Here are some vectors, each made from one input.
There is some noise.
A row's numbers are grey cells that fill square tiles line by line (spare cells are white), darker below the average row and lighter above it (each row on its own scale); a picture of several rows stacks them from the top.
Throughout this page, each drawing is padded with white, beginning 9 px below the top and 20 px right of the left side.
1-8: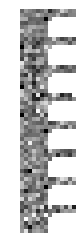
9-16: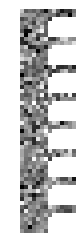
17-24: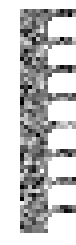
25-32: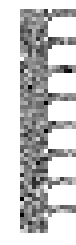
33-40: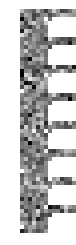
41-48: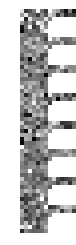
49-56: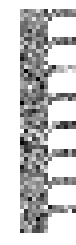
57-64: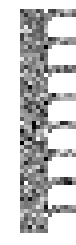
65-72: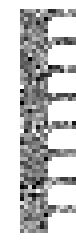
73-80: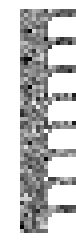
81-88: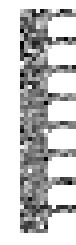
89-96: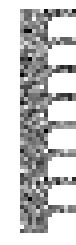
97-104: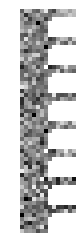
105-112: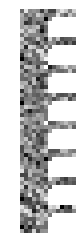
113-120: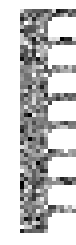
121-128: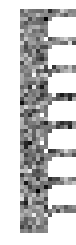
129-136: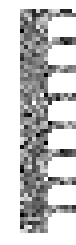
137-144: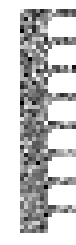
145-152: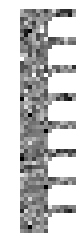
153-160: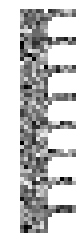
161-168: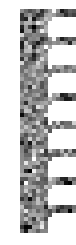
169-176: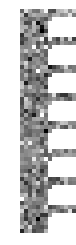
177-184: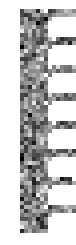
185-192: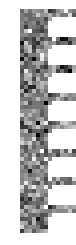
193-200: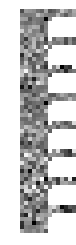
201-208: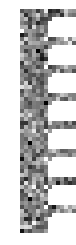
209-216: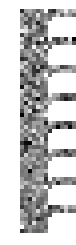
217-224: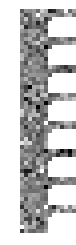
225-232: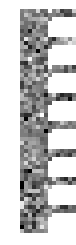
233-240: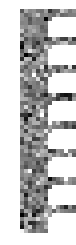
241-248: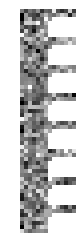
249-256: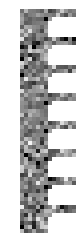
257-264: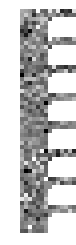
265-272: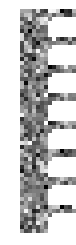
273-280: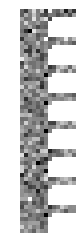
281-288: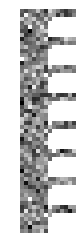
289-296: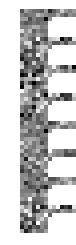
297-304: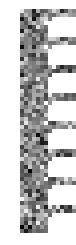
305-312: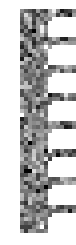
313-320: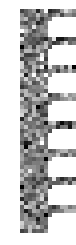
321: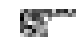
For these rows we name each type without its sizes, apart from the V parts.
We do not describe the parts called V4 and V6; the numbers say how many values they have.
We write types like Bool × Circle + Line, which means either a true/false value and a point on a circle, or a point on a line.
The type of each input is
Bool × (Line + V6) × V4.
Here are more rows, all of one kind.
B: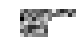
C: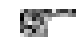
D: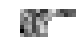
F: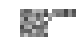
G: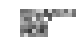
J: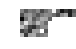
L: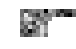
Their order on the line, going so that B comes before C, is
G, F, L, D, J, B, C.
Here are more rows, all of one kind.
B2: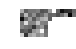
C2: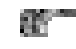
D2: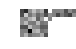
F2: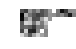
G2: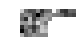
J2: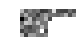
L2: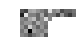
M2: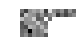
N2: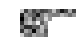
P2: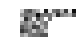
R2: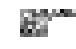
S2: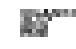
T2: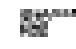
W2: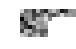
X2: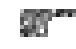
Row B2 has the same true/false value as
D2, F2, L2 and T2.
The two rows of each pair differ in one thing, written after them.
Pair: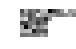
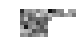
the true/false value
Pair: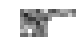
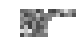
the value of V6
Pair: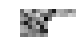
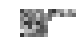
the value of V6
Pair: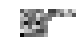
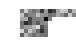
the value of V6
